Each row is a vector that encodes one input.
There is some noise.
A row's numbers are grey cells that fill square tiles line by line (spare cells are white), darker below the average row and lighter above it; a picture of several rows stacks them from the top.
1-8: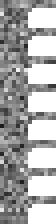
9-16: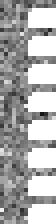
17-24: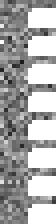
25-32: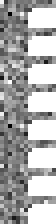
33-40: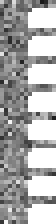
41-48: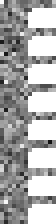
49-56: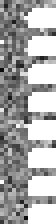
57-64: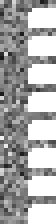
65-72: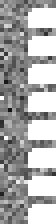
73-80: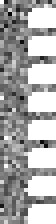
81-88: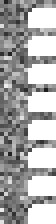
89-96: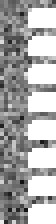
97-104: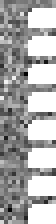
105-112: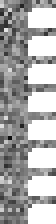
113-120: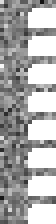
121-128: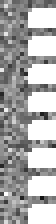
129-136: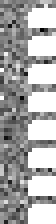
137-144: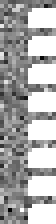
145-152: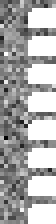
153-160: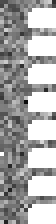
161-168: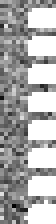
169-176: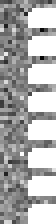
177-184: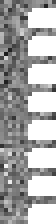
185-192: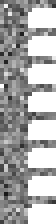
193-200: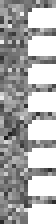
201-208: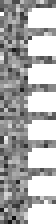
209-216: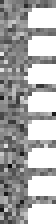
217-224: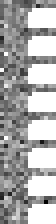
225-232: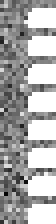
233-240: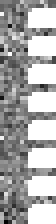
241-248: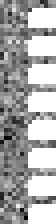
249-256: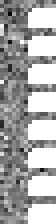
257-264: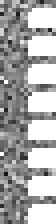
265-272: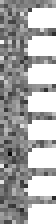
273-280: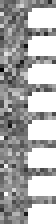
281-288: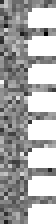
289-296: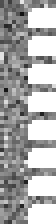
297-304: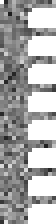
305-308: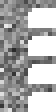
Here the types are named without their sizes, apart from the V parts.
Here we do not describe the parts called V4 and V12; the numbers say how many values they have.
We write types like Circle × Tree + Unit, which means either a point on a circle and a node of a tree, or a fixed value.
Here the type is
(Line + V4) × (Line + V12).
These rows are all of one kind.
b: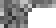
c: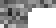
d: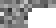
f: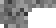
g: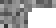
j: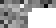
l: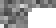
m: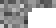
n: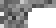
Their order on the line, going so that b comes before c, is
d, b, n, f, c, m, g, l, j.
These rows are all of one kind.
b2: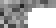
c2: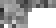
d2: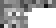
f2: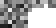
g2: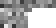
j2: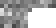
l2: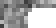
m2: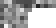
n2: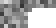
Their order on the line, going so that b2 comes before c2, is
l2, m2, j2, g2, n2, b2, d2, c2, f2.
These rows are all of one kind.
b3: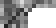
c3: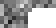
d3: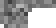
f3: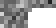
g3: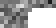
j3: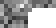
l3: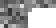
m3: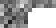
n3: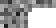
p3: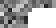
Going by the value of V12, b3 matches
c3, j3, m3 and p3.
